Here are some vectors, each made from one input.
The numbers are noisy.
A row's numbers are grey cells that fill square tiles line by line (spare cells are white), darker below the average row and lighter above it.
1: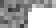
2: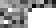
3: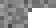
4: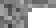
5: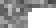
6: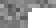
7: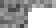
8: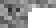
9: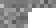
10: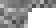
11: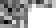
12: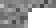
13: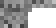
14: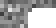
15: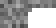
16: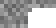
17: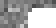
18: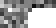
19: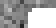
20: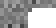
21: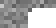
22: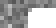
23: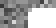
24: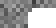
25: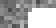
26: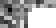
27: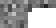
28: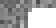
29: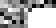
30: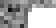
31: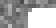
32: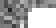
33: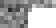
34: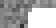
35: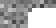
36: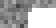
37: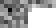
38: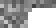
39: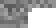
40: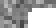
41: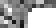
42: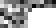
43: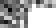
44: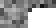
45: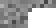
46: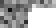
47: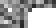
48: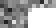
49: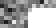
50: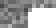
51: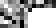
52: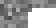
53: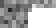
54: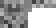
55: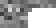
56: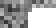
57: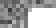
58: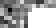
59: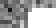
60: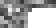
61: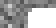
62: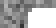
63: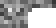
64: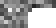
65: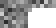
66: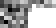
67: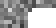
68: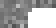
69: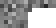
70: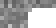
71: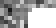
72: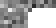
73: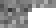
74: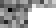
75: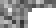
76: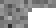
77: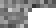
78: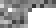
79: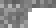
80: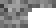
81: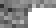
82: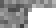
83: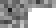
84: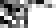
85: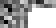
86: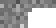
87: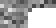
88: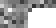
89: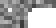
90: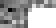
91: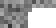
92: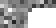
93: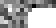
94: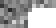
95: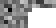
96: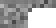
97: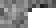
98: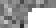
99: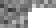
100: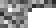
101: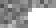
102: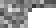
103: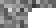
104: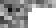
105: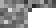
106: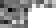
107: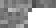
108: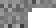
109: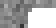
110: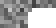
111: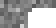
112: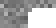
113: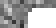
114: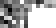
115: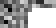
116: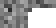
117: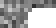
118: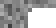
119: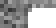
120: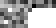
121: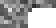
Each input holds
a true/false value, together with a list of up to two points on a 6-point circle.
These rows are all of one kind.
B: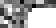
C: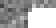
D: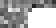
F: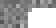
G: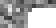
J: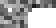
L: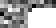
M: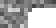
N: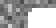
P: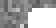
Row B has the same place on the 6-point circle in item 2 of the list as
D, G, M and P.
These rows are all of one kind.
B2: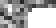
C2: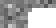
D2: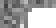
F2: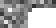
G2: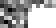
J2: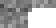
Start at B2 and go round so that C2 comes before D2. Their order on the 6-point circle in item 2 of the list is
B2, C2, D2, G2, J2, F2.
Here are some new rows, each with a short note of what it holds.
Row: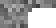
a true/false value, together with a list of two items
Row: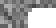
a true/false value, together with a list of two items
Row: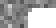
a true/false value, together with a list of two items
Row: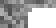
a true/false value, together with a list of one item
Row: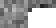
a true/false value, together with the empty list
